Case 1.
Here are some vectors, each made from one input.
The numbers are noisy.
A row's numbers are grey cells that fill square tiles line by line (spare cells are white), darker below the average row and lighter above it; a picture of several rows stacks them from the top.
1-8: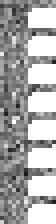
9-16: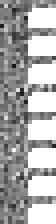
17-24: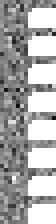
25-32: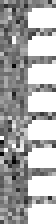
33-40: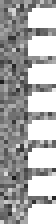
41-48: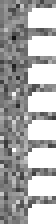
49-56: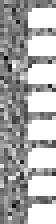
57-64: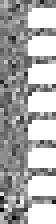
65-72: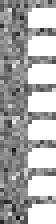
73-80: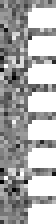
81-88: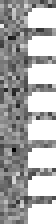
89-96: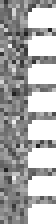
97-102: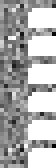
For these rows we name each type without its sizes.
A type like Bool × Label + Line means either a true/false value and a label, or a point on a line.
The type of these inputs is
List(Circle).
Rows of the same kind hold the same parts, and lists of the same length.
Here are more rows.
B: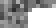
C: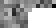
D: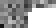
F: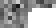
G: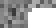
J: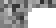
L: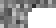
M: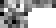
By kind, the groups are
B, C, D, F, G, J
L
M

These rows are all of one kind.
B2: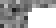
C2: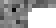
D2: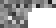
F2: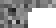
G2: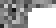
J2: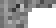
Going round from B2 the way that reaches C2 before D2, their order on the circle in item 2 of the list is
B2, F2, G2, C2, J2, D2.
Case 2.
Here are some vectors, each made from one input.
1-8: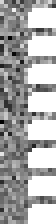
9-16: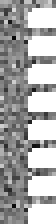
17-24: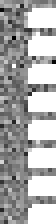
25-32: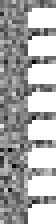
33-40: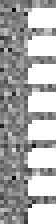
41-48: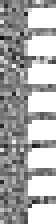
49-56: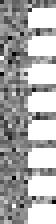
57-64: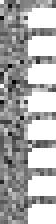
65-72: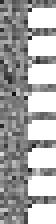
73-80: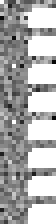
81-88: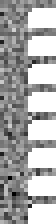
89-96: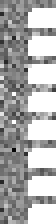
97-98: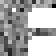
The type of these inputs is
Line6 + Line12.
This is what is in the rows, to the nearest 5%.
About 25% of them hold a point on a 6-point line. The rest hold a point on a 12-point line.
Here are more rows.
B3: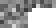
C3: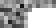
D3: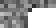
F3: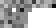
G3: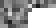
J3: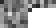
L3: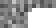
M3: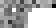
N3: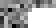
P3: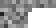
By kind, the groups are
B3, D3, G3, J3, L3, P3
C3, F3, M3, N3

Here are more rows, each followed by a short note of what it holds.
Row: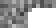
a point on a 12-point line
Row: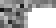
a point on a 6-point line
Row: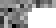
a point on a 6-point line
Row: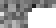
a point on a 12-point line
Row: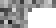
a point on a 6-point line
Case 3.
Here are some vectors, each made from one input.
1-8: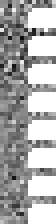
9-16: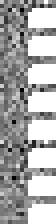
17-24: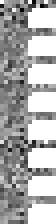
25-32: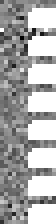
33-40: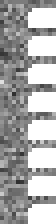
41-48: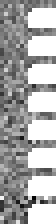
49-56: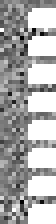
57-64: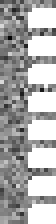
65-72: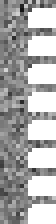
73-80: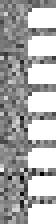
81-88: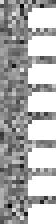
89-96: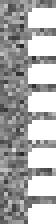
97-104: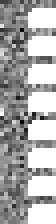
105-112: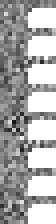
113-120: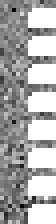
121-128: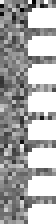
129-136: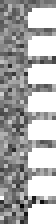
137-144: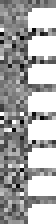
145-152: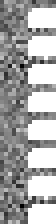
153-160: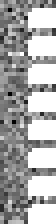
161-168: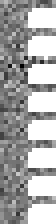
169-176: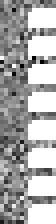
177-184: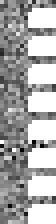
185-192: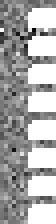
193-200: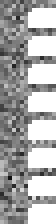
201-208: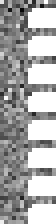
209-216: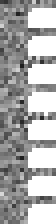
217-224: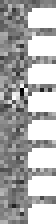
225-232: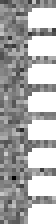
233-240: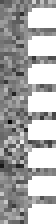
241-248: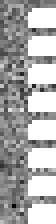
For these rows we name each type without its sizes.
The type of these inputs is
Circle + Line.
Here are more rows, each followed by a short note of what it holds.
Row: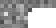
a point on a circle
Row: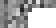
a point on a line
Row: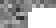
a point on a circle
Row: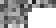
a point on a line
